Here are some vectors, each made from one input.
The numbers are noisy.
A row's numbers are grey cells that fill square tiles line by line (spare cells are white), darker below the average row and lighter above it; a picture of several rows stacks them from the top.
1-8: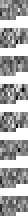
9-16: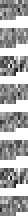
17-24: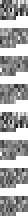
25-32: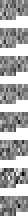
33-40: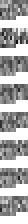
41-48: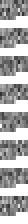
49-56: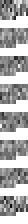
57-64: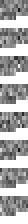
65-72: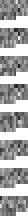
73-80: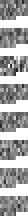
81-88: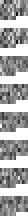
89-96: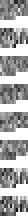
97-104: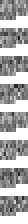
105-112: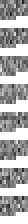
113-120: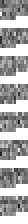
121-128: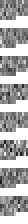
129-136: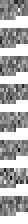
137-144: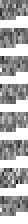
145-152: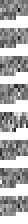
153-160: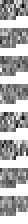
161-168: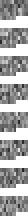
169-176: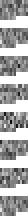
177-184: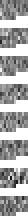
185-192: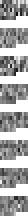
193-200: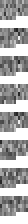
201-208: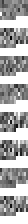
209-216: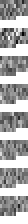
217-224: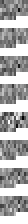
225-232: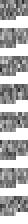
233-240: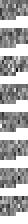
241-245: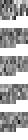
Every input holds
either one of 6 labels, or four true/false values.
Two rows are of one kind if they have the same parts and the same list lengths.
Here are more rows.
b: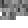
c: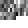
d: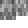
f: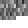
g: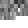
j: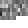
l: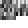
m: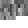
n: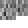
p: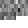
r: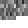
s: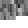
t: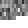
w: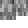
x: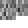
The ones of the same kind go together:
b, d, f, g, j, m, n, p, r, s, t, w, x
c, l

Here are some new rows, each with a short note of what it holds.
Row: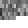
four true/false values
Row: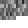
four true/false values
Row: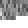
four true/false values
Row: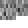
four true/false values
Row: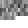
four true/false values
